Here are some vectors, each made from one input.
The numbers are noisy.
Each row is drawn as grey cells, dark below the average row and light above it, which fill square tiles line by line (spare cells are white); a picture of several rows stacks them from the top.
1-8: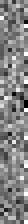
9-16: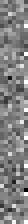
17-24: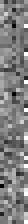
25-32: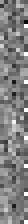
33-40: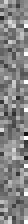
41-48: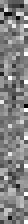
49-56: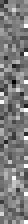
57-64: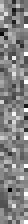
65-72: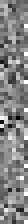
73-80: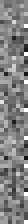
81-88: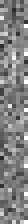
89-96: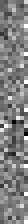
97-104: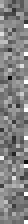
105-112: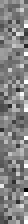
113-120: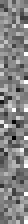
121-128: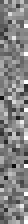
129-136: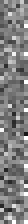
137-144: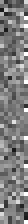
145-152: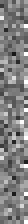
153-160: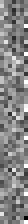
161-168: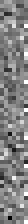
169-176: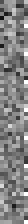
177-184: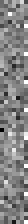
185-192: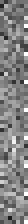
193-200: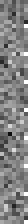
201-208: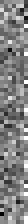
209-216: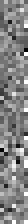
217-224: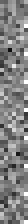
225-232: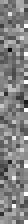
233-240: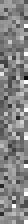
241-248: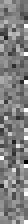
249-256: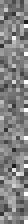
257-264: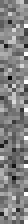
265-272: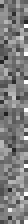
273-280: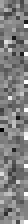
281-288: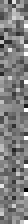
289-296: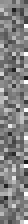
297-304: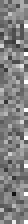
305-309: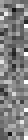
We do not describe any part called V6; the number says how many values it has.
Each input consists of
either a point on a 10-point circle, or a node of a 12-node tree and four true/false values, or a value of V6.
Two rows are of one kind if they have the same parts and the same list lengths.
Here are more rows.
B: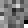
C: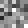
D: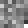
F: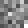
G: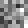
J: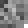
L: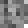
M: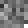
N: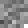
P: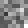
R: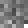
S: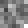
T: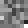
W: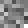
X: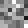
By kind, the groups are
B, D, J, L, M, N, R, S, T, W
C, X
F, G, P

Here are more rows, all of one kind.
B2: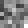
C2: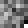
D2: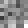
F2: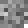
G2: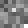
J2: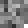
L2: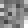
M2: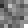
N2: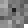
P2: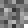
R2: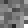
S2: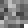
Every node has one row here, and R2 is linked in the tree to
B2, J2 and N2.
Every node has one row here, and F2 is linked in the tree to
D2, L2 and N2.
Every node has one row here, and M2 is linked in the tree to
B2.
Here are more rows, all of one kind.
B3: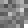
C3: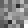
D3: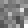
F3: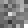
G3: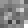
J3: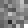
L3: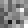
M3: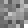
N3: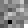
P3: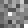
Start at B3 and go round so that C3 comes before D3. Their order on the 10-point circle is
B3, F3, J3, M3, P3, C3, N3, L3, G3, D3.
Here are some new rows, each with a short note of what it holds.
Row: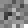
a node of a 12-node tree and four true/false values
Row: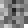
a node of a 12-node tree and four true/false values
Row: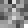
a value of V6
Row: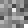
a value of V6
